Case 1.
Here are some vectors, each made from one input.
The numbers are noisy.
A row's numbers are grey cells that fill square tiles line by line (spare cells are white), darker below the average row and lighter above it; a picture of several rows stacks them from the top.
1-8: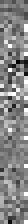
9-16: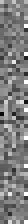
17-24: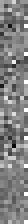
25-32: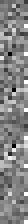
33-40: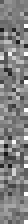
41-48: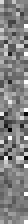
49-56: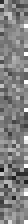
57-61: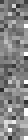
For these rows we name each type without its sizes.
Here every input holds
either a fixed value, or a node of a tree.
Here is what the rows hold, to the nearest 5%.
About 5% of them hold a fixed value. The rest hold a node of a tree.
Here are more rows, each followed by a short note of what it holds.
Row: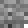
a node of a tree
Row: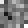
a node of a tree
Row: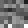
a node of a tree
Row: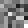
a fixed value
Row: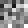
a node of a tree
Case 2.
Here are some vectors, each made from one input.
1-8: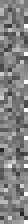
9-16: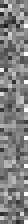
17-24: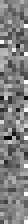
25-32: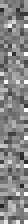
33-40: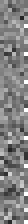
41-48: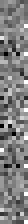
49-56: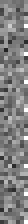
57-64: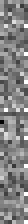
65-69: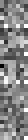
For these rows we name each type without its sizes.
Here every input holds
a label.
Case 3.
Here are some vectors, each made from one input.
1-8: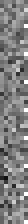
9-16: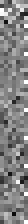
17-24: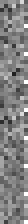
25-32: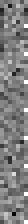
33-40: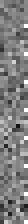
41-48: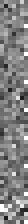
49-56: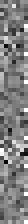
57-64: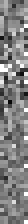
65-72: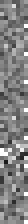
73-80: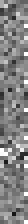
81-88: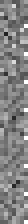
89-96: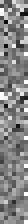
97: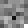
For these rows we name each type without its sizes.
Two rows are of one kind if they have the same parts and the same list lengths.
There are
2 kinds of row.
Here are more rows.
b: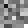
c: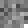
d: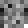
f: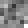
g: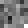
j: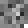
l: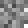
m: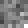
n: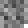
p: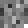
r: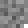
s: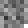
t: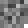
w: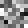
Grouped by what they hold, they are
b, c, d, f, g, j, l, m, n, p, r, s, t
w

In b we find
a node of a tree.
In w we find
a fixed value.
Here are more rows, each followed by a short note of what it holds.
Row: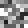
a fixed value
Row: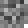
a node of a tree
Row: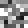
a fixed value
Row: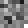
a node of a tree
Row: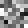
a fixed value
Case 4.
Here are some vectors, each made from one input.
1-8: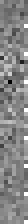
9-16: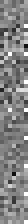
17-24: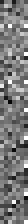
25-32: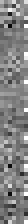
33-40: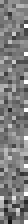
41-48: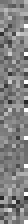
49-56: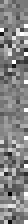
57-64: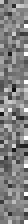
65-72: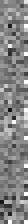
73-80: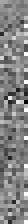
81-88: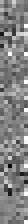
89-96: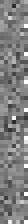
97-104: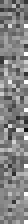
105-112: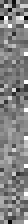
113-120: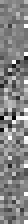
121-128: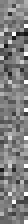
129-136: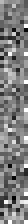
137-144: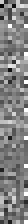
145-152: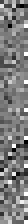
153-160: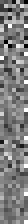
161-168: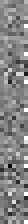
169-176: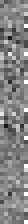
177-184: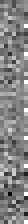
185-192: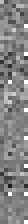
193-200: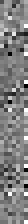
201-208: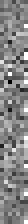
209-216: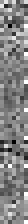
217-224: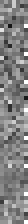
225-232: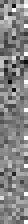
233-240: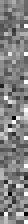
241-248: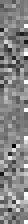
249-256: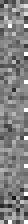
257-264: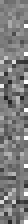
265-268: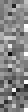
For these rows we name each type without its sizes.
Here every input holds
either a fixed value, or a node of a tree.
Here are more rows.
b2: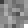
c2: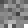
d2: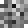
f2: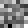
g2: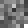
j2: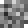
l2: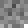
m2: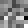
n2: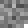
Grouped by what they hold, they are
b2, c2, d2, f2, g2, j2, l2, n2
m2

